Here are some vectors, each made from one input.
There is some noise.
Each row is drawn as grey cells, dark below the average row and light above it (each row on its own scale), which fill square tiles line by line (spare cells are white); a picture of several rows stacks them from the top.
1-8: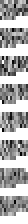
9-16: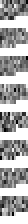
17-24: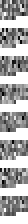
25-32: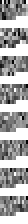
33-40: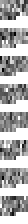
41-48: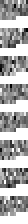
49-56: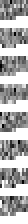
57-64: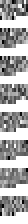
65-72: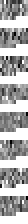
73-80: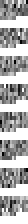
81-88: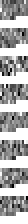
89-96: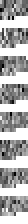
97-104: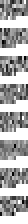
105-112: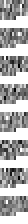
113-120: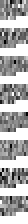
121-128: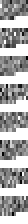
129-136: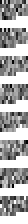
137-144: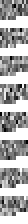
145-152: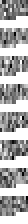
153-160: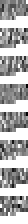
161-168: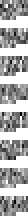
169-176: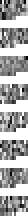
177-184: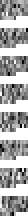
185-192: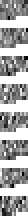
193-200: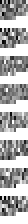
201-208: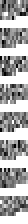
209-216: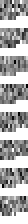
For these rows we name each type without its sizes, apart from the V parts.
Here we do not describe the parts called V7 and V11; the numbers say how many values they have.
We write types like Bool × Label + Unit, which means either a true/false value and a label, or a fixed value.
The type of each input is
Label + (Line + V7) × V11.
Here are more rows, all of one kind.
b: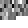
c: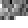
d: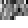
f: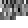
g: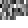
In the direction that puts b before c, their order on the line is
d, b, c, f, g.
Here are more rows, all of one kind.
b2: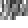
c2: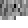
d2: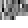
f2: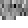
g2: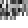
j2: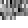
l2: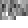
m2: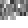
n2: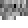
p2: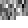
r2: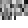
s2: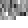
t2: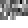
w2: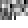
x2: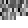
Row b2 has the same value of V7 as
f2, n2, p2 and r2.
